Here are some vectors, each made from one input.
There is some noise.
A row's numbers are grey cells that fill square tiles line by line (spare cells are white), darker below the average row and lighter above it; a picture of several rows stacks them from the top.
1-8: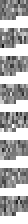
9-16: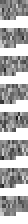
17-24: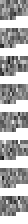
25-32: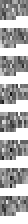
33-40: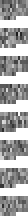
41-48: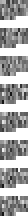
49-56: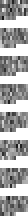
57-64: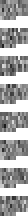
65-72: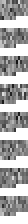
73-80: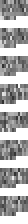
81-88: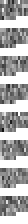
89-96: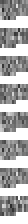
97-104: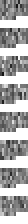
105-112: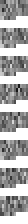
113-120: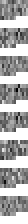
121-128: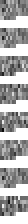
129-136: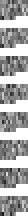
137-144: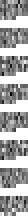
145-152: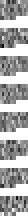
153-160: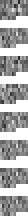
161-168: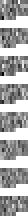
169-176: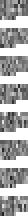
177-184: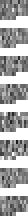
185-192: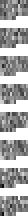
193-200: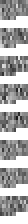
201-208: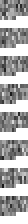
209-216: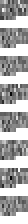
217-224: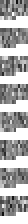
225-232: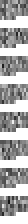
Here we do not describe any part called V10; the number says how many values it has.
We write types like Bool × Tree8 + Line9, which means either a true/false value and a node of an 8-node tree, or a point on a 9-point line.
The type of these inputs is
Bool × V10 + List2(Line8).
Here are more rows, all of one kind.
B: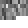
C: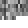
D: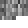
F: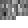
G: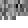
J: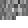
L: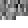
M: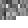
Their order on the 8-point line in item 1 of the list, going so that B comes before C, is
M, B, F, J, D, C, G, L.
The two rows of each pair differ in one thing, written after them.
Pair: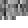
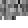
the place on the 8-point line in item 2 of the list
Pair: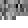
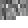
the place on the 8-point line in item 1 of the list
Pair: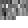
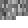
the place on the 8-point line in item 1 of the list
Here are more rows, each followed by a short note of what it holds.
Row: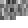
a true/false value and a value of V10
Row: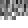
the empty list
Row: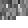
a list of two items
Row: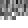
the empty list
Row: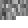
a list of two items
